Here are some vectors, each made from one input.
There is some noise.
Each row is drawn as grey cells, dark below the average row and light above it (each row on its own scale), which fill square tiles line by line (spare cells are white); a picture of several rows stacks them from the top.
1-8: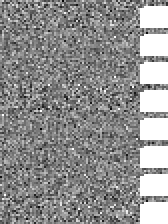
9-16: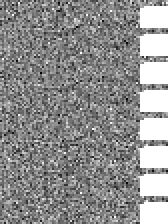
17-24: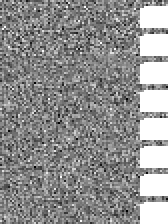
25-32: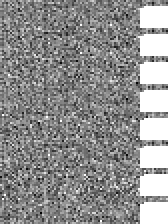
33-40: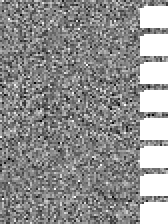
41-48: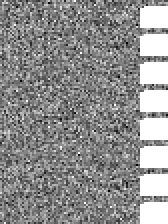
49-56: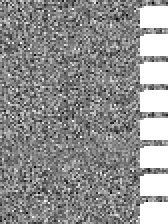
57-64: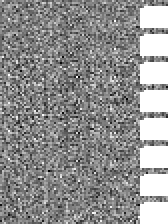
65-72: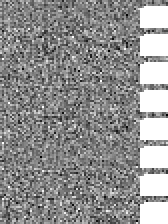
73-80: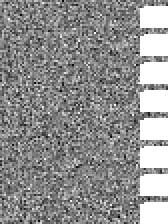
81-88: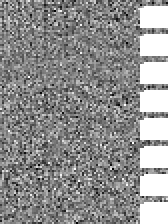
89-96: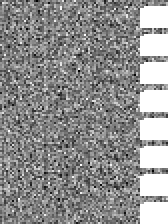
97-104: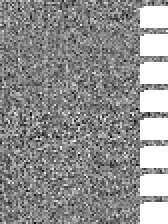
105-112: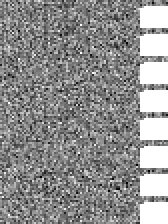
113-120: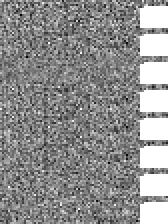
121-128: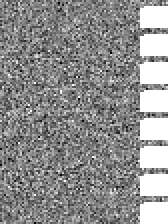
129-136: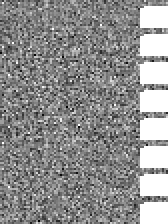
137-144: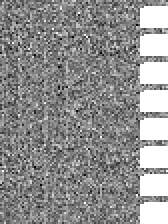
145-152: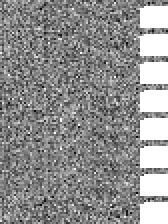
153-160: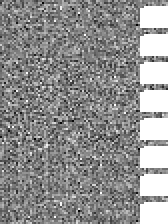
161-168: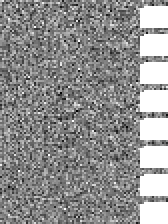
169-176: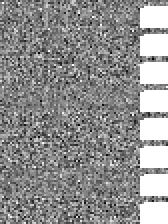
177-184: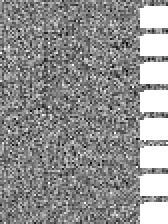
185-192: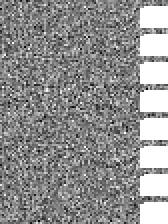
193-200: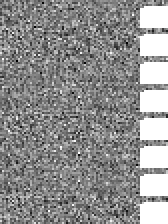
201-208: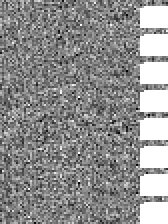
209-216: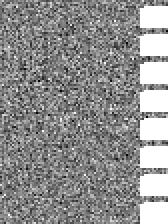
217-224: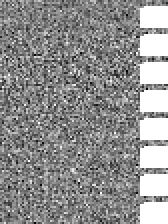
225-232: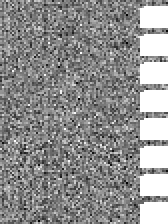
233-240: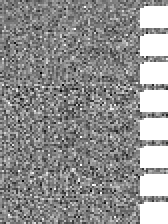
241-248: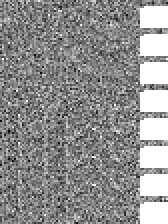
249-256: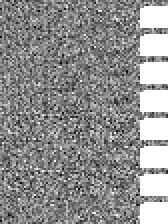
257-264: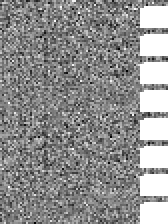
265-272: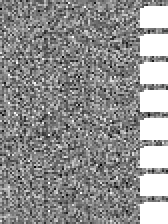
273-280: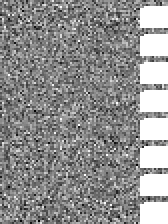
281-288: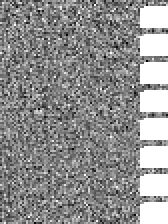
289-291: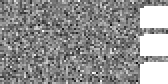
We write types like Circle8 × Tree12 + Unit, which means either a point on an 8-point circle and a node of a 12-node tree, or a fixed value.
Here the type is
Bool × Line5 + Line6.
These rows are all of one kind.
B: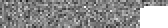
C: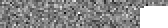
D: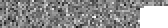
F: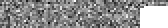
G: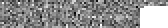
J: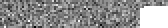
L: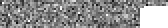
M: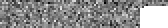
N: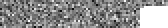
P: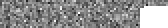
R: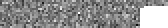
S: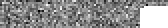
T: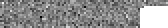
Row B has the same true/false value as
D, J and N.
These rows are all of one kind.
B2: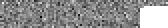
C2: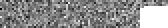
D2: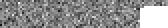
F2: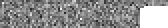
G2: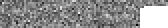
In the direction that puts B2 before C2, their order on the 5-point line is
B2, D2, F2, C2, G2.
